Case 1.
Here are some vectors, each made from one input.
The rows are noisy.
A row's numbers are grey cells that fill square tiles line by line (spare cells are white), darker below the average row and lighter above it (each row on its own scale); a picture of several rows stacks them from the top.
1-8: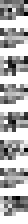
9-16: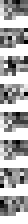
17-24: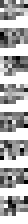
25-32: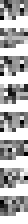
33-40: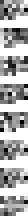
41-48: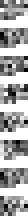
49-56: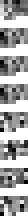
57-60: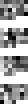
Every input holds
one of 7 labels.
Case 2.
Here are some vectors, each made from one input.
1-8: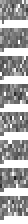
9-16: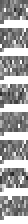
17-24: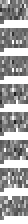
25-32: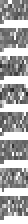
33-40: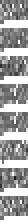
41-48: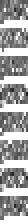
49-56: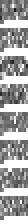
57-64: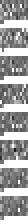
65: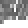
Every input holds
one of 12 labels.
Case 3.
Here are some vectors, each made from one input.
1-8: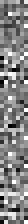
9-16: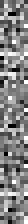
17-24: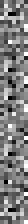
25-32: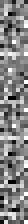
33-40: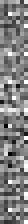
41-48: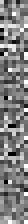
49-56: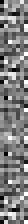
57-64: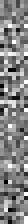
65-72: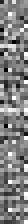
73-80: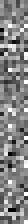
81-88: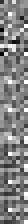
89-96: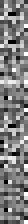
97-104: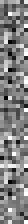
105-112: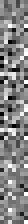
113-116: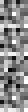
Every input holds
a node of an 8-node tree.
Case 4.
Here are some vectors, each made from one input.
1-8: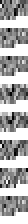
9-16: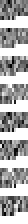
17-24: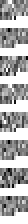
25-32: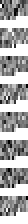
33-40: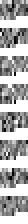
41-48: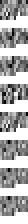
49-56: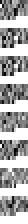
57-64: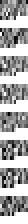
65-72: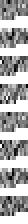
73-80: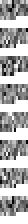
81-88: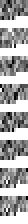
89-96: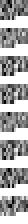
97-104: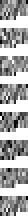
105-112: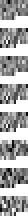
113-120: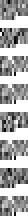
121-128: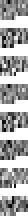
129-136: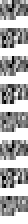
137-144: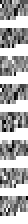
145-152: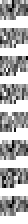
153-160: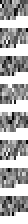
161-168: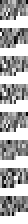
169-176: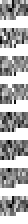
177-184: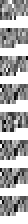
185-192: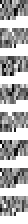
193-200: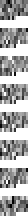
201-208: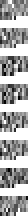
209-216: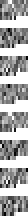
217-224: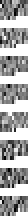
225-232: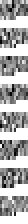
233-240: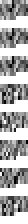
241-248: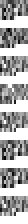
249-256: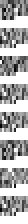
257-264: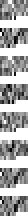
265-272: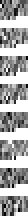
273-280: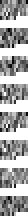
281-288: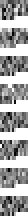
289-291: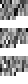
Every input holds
a point on an 8-point circle.
